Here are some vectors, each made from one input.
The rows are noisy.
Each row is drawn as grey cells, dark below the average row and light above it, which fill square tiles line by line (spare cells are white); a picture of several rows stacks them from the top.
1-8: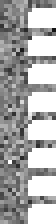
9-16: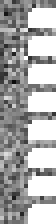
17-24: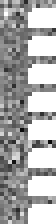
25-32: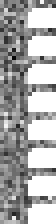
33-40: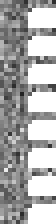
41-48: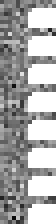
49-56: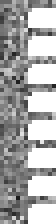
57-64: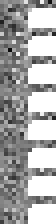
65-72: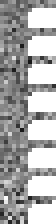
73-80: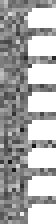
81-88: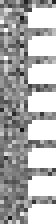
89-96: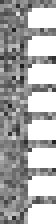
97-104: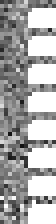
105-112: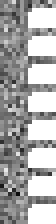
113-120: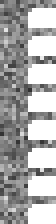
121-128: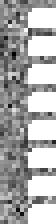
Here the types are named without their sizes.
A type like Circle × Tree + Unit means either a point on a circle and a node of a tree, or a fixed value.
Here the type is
Line.
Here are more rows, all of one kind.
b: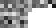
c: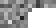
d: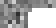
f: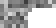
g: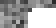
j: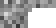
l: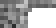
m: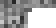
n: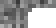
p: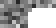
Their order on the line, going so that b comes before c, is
b, l, d, p, n, g, m, c, j, f.
